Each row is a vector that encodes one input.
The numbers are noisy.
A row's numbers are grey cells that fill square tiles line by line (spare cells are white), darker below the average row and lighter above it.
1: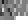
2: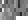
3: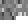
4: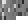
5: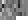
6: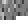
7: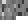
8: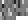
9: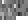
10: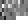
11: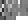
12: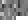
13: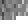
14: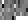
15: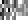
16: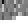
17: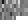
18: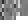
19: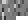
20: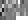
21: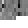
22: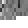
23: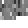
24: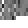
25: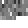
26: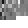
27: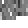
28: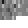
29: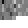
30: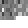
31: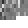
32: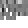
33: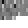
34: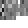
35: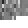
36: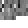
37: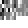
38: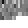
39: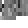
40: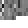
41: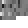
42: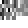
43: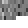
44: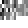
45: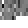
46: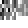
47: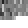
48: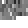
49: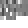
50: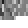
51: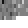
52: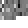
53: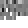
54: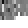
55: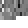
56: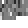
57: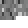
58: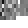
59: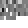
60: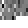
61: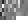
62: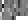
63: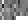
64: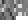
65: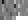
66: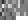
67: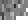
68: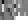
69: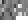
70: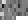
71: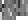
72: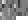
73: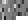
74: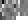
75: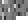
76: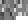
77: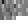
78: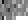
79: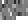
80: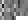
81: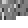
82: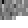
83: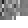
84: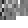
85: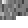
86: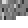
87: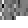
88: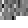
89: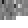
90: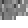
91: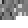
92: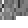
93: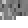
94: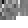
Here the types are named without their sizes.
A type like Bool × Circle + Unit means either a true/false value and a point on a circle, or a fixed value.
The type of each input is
Bool × (Tree + Unit).
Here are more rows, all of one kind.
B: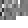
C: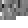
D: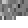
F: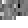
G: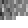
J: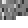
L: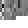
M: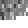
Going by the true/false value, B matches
G and M.
